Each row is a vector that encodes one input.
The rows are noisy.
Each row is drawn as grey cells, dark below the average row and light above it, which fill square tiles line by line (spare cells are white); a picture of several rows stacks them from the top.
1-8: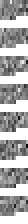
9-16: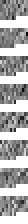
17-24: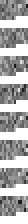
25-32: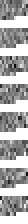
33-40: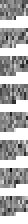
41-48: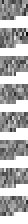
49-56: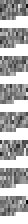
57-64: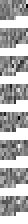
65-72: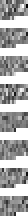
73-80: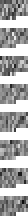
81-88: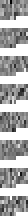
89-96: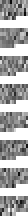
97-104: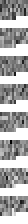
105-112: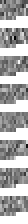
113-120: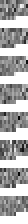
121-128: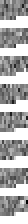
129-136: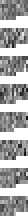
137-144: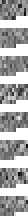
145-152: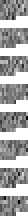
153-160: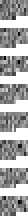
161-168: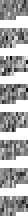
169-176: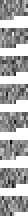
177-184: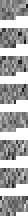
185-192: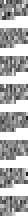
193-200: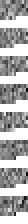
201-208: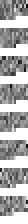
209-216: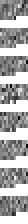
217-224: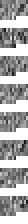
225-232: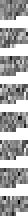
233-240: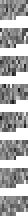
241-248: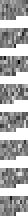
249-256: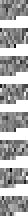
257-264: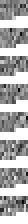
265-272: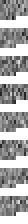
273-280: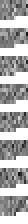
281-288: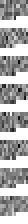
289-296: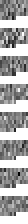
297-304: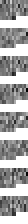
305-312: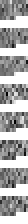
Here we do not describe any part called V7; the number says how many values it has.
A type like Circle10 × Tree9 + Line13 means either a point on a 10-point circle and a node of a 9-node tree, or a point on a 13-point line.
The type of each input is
(Line4 × Line4 + Line9) × List2(V7).
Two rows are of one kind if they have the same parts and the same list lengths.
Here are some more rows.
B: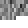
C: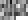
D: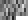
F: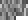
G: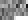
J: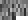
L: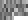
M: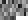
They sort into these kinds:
B, C
D, J
F
G
L
M

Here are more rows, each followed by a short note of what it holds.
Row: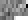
a point on a 9-point line, together with a list of one item
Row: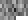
a point on a 9-point line, together with a list of two items
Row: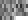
a point on each of two 4-point lines, together with a list of one item
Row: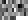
a point on each of two 4-point lines, together with the empty list
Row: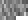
a point on a 9-point line, together with a list of two items
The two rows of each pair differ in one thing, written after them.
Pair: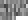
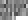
the value of V7 in item 1 of the list
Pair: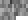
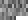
the value of V7 in item 1 of the list
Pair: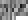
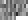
the value of V7 in item 2 of the list
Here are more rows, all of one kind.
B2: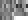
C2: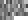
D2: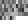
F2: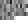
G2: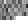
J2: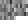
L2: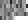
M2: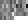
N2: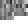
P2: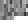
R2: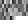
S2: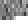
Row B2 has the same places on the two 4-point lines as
D2, F2, L2 and N2.
